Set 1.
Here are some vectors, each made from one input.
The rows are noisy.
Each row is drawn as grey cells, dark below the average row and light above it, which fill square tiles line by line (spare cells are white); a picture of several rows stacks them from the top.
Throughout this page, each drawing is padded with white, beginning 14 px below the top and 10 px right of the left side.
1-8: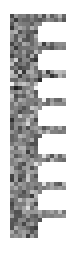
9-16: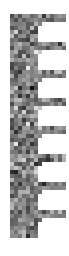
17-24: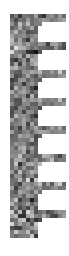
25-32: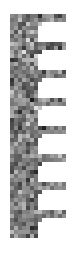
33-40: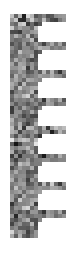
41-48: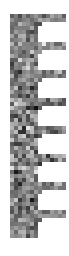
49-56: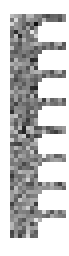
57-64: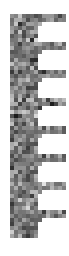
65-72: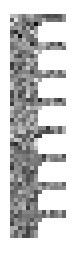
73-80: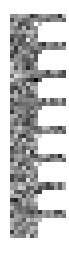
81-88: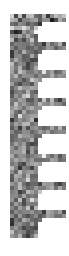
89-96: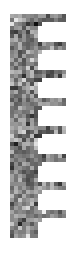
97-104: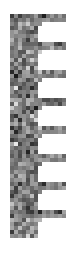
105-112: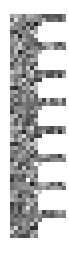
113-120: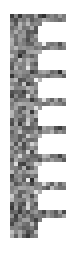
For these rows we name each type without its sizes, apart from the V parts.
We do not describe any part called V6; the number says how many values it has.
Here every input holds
either a point on a circle and a true/false value, or a value of V6.
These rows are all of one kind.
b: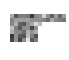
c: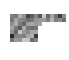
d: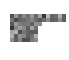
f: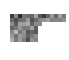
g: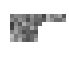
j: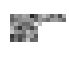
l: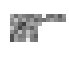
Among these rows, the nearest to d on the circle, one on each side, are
g and j.
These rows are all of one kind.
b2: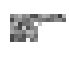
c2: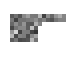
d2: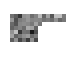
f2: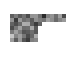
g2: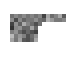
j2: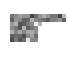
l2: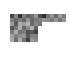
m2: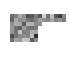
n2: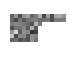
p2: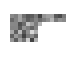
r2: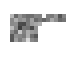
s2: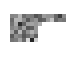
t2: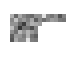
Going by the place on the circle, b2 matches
c2, j2 and n2.
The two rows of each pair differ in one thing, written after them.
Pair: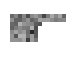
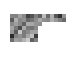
the true/false value
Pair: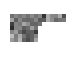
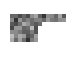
the place on the circle
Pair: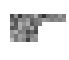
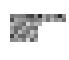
the true/false value
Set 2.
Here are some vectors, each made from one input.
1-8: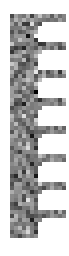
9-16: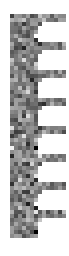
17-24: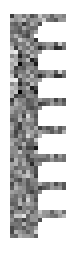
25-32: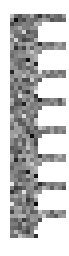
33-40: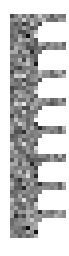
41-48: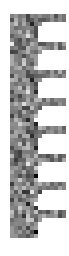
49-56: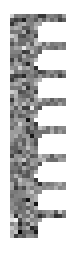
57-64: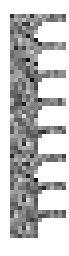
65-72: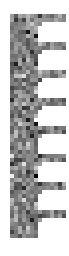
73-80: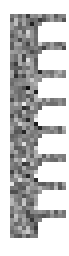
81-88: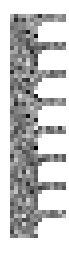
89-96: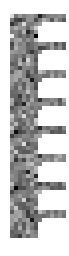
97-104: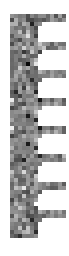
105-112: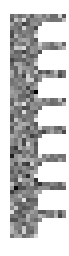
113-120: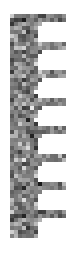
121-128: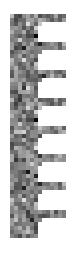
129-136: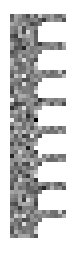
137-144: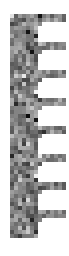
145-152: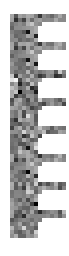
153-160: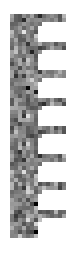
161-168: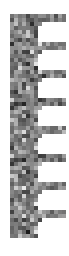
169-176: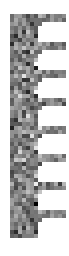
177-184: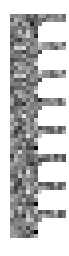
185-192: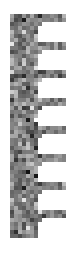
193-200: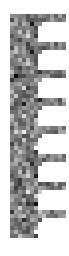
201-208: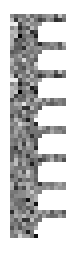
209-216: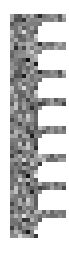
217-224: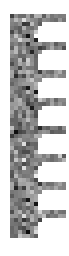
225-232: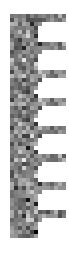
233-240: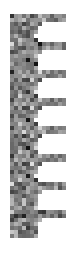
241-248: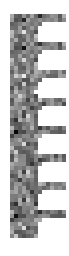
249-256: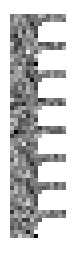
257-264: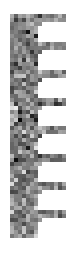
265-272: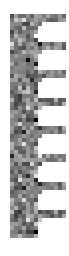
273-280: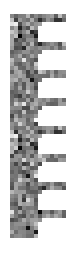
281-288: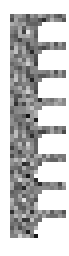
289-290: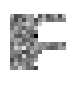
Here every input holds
either a point on a 9-point circle and a true/false value, or a point on a 10-point circle, or a fixed value.
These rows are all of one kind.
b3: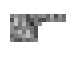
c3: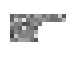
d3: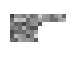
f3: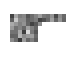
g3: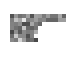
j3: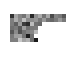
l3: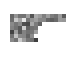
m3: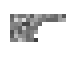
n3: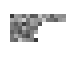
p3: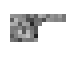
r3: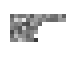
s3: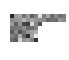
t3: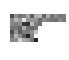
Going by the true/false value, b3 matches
f3 and p3.
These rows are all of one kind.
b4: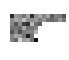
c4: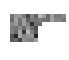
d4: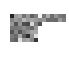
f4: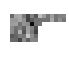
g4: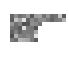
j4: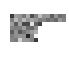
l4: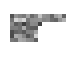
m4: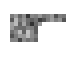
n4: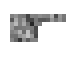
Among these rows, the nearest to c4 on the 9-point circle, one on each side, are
d4 and f4.
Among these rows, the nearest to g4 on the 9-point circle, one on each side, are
l4 and n4.
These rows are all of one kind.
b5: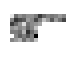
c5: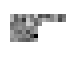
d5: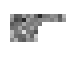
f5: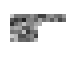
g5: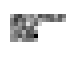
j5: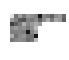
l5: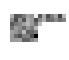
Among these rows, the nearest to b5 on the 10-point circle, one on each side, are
f5 and j5.
